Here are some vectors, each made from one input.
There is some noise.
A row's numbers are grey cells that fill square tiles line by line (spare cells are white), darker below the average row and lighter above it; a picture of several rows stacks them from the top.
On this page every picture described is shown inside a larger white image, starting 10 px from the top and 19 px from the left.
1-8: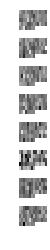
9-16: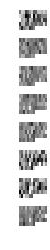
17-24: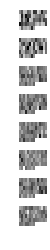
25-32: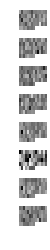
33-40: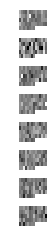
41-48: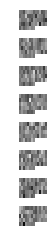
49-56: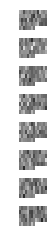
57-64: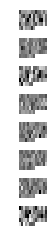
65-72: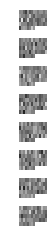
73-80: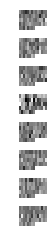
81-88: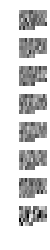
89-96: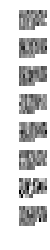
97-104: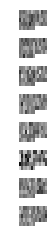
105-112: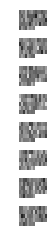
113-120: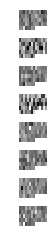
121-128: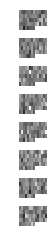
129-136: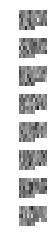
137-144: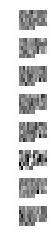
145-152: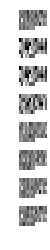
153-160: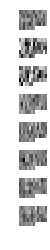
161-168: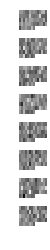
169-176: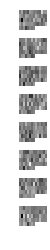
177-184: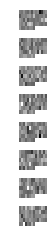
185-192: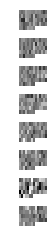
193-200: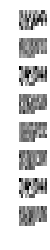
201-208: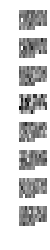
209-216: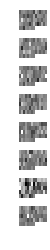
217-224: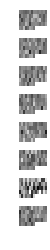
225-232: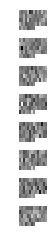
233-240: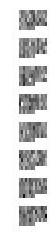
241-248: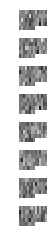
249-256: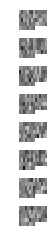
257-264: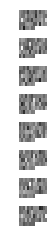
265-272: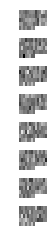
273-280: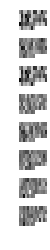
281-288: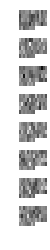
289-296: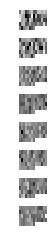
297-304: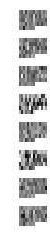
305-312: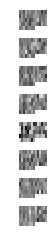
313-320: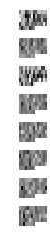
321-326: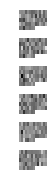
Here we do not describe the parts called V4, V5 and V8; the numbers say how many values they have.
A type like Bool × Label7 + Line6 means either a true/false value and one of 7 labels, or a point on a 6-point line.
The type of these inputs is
Bool × Bool × Bool × Bool × Line11 × V4 × V5 × V8 + Label6.
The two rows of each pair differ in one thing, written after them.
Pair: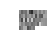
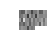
the place on the 11-point line
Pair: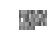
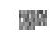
one of the four true/false values
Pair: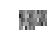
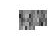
one of the four true/false values
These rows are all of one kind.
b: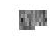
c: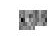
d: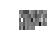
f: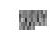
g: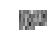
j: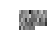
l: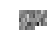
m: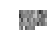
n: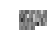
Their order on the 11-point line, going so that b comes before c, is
g, f, d, b, m, n, c, l, j.
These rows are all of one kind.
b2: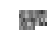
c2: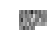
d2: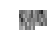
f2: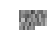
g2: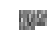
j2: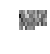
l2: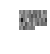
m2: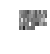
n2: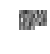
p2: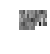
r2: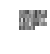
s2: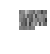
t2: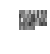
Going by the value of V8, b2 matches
j2, n2 and t2.
